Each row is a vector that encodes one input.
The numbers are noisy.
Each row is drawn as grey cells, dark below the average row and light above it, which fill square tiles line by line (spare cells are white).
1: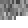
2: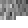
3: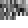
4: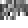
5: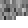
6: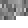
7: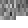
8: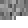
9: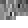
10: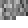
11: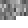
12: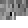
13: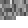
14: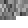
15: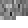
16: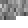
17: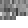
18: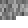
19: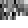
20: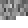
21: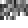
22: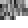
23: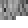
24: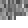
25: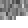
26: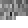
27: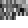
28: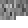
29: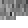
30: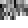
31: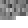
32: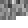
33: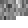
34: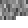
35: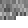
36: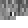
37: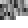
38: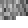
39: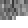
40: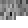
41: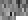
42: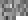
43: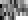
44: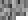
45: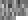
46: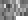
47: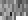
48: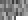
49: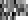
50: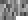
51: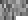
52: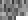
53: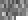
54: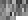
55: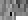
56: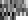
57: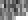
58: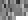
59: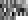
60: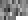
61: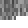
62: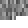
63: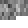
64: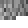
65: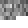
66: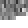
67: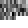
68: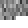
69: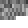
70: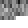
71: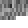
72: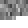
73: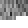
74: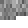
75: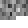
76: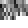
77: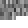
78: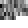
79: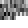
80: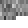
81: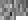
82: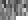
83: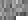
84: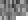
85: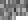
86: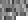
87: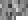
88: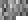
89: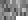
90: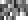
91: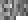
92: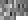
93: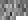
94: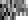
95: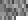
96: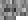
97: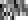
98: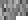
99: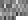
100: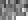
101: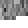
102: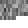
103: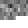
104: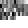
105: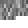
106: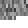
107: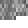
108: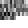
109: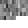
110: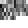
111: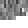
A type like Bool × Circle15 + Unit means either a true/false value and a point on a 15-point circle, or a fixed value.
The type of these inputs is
(Bool × Bool × Bool + Unit) × Line7 + Line6.
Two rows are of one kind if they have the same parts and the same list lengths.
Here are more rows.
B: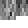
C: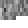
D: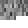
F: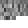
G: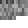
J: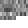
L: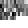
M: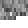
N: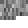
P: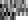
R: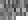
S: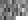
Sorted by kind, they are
B, C, D, F
G, J, M, N, R, S
L, P

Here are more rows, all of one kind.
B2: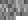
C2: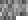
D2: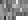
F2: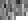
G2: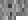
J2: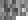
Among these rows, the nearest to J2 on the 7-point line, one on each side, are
C2 and D2.
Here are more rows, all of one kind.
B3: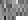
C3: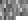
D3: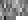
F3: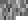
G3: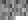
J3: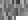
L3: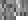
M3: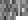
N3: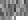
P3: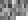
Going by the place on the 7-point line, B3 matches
C3, D3, F3 and M3.
